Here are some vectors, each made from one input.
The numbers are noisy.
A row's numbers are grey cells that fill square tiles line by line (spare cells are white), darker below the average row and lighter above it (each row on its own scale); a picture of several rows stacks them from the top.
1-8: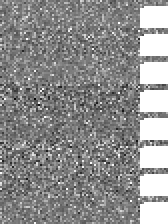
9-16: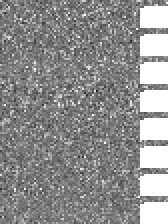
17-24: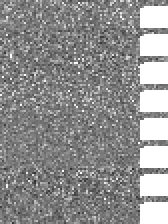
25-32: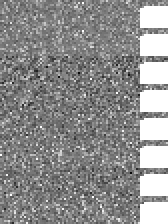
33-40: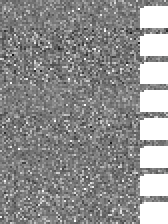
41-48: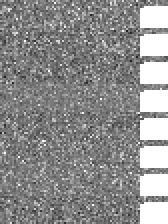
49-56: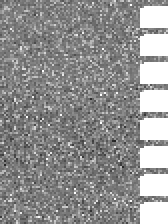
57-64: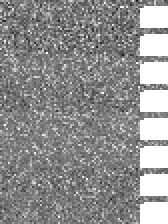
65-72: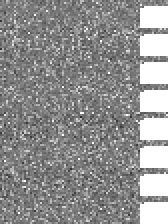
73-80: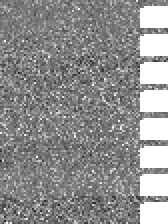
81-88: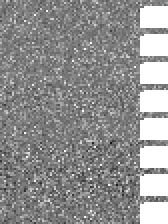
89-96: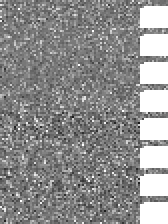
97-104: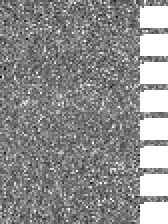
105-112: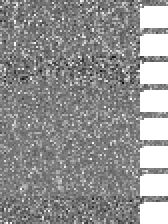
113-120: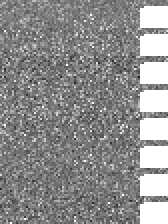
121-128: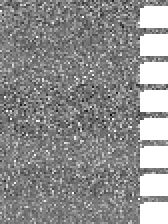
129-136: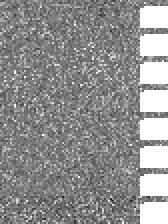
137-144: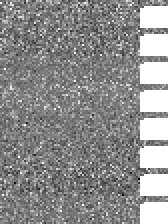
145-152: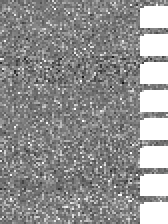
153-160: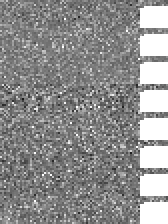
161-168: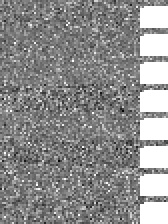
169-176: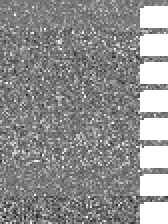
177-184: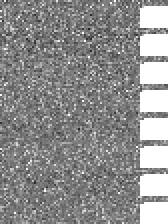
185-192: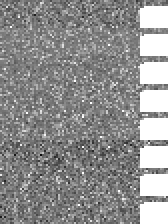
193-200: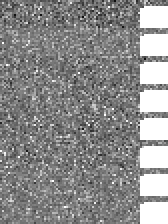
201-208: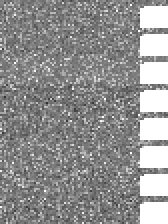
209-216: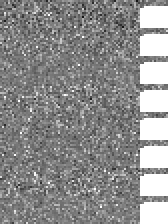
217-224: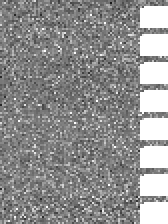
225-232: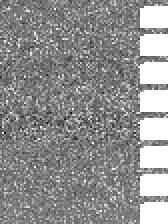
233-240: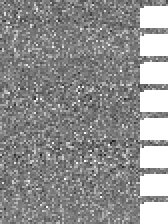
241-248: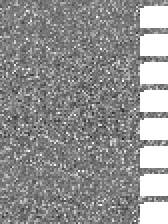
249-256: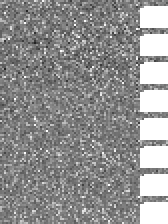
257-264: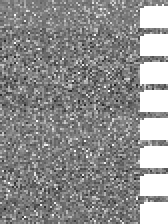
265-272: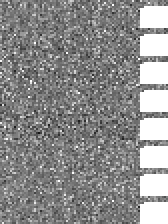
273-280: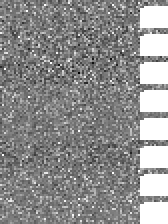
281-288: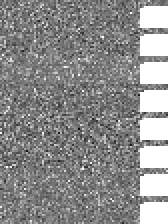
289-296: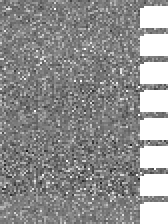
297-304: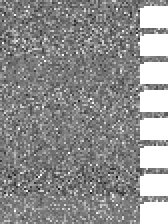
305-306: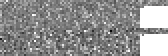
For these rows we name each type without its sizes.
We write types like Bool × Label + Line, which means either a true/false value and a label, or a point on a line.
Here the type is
Bool × (Tree + Unit) + Line.
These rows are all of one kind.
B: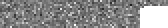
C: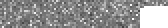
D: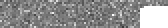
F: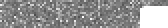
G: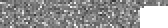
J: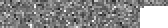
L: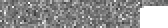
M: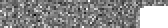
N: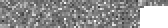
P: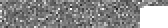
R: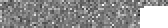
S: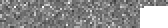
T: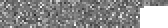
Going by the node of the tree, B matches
D, G and J.
